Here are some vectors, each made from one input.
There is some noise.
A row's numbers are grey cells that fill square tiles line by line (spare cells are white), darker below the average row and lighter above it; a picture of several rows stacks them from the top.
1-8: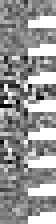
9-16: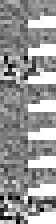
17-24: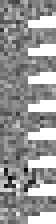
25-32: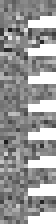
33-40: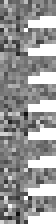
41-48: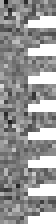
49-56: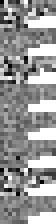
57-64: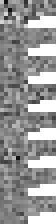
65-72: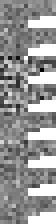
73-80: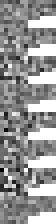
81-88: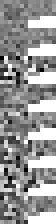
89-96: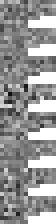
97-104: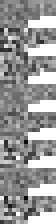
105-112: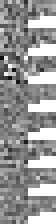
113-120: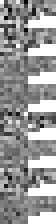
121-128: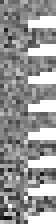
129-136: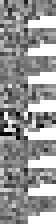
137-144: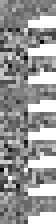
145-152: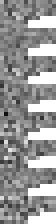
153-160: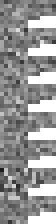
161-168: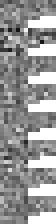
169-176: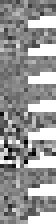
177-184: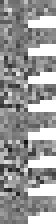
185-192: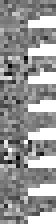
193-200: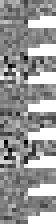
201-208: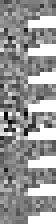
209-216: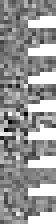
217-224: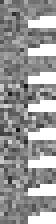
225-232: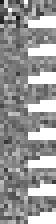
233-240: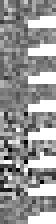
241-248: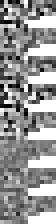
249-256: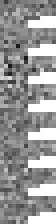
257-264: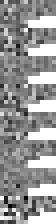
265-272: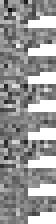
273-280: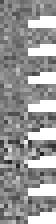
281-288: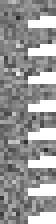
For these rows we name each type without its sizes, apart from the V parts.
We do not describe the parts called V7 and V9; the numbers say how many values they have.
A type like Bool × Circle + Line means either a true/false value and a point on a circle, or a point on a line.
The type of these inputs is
(Bool × Bool × Bool + V7) × V9 + Circle + Unit.
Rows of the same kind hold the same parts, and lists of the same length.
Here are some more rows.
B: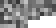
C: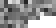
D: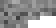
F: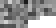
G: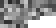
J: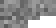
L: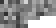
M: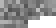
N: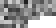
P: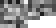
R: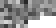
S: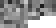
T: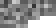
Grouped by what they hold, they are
B, G, P, S
C, F, J
D, L, M, N, R
T

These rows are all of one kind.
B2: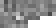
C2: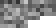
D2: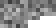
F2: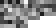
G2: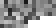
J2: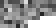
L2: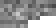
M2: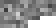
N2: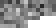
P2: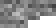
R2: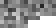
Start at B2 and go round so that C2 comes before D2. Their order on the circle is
B2, G2, L2, P2, F2, C2, N2, R2, D2, J2, M2.
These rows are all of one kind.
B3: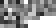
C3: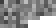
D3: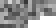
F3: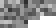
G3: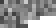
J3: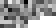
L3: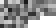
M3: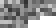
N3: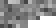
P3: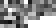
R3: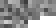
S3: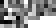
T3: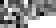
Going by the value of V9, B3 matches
C3 and G3.
